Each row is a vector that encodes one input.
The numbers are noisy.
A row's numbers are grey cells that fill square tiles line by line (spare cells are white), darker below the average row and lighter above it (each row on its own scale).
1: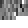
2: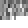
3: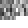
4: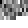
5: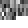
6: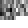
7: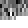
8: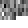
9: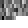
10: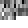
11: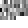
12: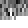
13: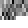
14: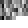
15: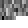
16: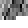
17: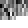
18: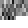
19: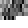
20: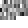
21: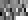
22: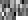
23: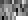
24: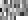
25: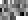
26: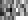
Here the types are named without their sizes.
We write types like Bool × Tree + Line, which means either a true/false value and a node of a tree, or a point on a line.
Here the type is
Label.
